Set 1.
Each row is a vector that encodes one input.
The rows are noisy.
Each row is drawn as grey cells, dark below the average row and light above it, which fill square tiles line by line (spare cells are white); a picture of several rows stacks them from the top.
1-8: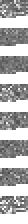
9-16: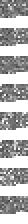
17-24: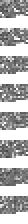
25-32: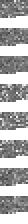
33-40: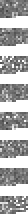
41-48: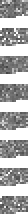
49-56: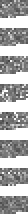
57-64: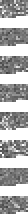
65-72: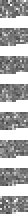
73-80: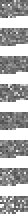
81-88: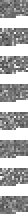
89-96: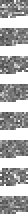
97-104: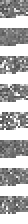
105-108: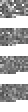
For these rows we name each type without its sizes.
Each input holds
a point on a circle.
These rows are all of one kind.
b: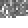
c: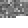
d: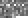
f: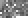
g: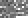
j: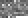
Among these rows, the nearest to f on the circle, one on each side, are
b and d.
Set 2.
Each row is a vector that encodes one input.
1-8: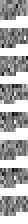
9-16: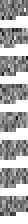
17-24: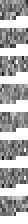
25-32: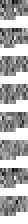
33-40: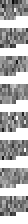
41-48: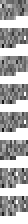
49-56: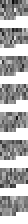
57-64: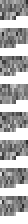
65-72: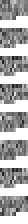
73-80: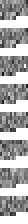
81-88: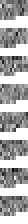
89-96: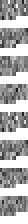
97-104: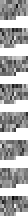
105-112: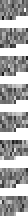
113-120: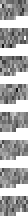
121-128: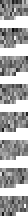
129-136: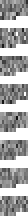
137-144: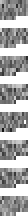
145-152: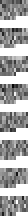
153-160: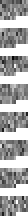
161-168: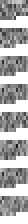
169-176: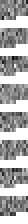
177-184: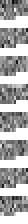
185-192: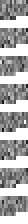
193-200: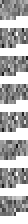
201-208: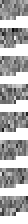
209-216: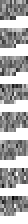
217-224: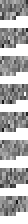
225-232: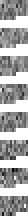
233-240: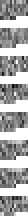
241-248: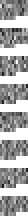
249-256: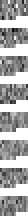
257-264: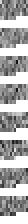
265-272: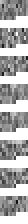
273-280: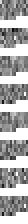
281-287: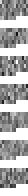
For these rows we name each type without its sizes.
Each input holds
a point on a line.
